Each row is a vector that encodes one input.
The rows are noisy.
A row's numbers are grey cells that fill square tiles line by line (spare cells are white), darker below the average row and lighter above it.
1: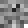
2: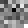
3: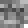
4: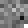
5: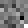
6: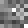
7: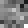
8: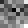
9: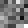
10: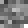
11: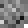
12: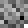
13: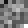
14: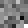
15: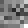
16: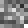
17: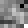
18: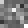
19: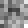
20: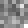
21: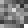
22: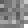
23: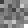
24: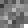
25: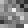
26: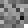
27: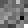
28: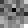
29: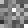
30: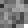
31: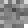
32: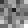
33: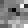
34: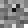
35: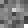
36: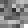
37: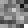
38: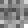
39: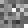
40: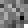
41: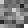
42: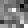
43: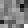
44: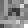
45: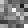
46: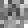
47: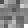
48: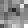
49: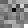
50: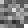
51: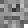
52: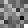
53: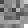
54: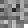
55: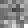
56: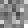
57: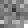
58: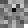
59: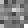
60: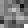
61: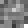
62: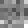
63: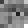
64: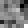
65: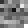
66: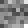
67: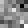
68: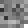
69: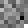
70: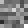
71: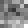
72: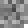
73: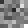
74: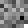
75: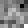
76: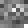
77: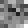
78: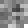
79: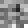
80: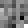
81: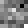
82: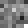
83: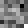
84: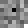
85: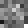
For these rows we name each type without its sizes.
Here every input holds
either a point on a line, or a node of a tree.
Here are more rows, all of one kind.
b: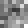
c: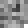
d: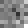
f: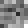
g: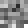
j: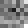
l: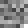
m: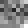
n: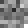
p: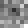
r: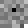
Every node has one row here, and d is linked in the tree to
j and p.
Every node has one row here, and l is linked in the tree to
j and n.
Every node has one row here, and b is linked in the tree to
p.
